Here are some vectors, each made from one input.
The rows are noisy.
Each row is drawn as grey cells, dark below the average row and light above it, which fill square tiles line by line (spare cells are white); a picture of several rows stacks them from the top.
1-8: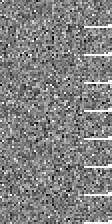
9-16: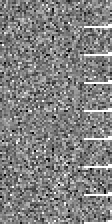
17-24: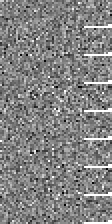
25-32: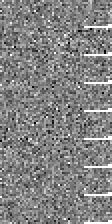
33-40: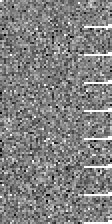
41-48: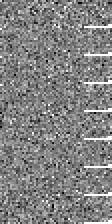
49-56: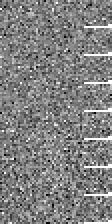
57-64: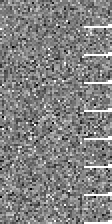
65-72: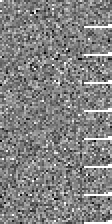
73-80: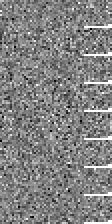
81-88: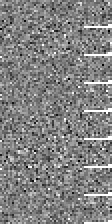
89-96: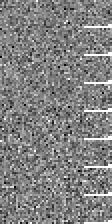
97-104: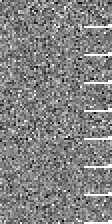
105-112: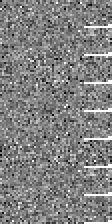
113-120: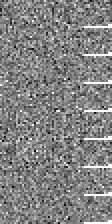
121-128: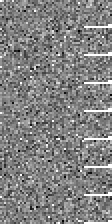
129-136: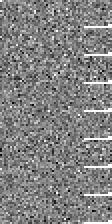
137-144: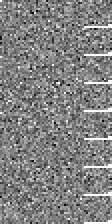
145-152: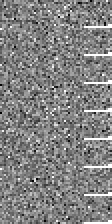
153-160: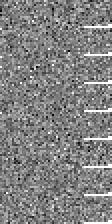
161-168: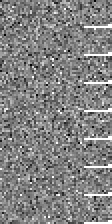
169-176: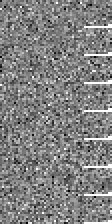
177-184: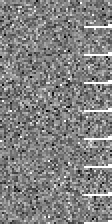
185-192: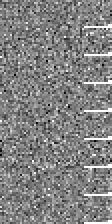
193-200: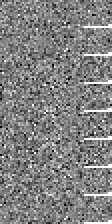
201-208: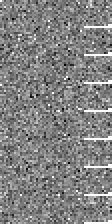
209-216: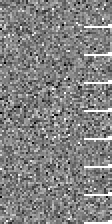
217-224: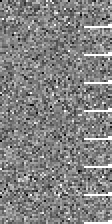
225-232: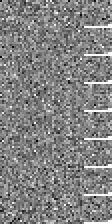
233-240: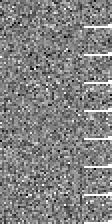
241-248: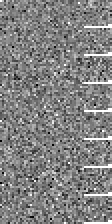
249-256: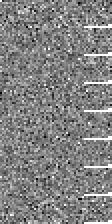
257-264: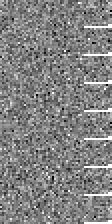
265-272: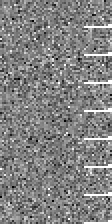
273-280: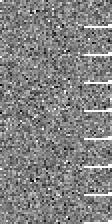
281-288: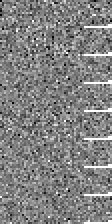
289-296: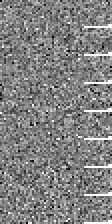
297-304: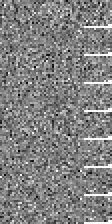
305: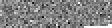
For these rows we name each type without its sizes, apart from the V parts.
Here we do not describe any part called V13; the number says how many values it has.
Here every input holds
a value of V13, together with either a label, or a point on a line and a true/false value.
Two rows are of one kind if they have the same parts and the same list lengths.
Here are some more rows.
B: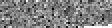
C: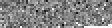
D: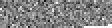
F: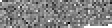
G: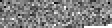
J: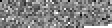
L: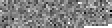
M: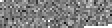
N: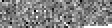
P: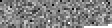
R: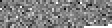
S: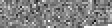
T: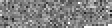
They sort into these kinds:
B, G, J, N
C, D, F, L, M, P, R, S, T

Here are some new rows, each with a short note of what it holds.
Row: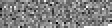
a label and a value of V13
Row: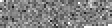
a point on a line, a true/false value and a value of V13
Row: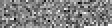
a label and a value of V13
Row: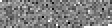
a point on a line, a true/false value and a value of V13
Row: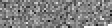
a point on a line, a true/false value and a value of V13
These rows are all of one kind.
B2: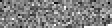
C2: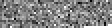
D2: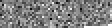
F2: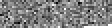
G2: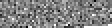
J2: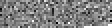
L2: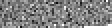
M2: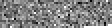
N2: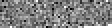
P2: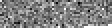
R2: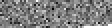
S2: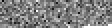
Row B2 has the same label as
C2, L2, M2 and N2.
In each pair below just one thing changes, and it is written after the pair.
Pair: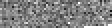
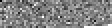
the value of V13
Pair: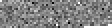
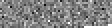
the value of V13
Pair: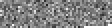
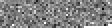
the place on the line
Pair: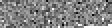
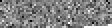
the value of V13
